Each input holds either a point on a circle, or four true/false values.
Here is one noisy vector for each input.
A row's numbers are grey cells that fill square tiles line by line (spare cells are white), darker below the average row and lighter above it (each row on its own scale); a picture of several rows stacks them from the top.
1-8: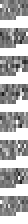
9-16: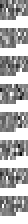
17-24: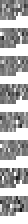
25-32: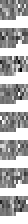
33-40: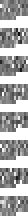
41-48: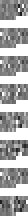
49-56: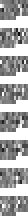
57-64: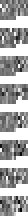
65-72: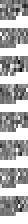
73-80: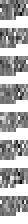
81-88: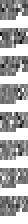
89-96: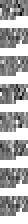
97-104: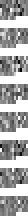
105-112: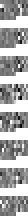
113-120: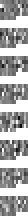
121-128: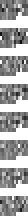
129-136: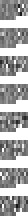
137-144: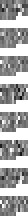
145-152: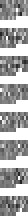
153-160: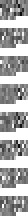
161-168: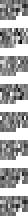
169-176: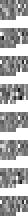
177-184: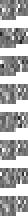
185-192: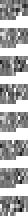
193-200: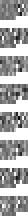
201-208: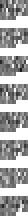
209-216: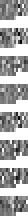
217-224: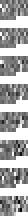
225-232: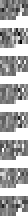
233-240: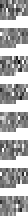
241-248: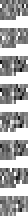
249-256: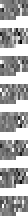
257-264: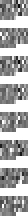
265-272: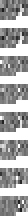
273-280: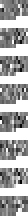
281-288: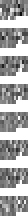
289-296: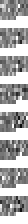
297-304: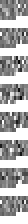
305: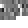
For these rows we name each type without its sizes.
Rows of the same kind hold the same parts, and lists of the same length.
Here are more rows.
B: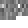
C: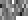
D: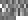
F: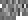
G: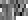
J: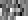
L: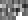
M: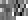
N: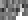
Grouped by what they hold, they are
B, D, F, L, N
C, G, J, M

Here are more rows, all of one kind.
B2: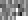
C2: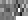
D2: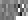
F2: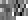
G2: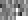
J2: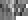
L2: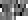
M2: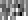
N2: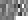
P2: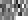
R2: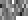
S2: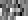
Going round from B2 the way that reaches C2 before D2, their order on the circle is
B2, M2, S2, R2, J2, L2, F2, C2, D2, N2, P2, G2.
